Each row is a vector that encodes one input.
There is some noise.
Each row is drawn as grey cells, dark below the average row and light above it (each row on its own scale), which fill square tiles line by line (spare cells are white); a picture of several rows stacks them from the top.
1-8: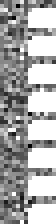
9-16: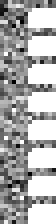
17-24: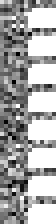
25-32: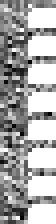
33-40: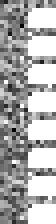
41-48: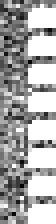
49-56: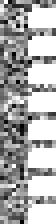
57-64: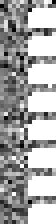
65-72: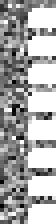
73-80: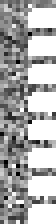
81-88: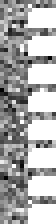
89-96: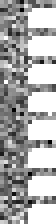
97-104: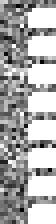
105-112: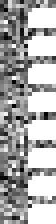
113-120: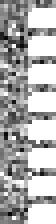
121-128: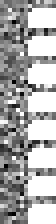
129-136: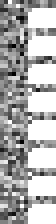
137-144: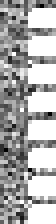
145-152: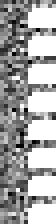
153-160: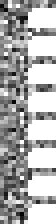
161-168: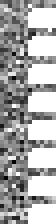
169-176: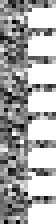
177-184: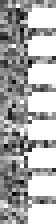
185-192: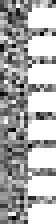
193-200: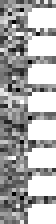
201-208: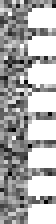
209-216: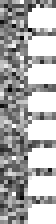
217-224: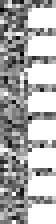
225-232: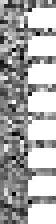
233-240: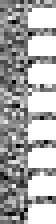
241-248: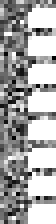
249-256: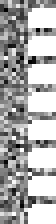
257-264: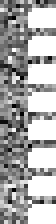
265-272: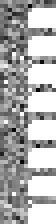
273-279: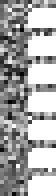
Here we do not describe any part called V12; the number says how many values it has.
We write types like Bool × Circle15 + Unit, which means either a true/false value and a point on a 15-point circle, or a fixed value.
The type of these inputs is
List2(Bool × V12).
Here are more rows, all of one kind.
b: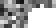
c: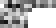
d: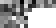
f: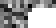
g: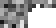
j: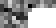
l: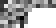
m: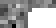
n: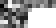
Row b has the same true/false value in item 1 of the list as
c and d.
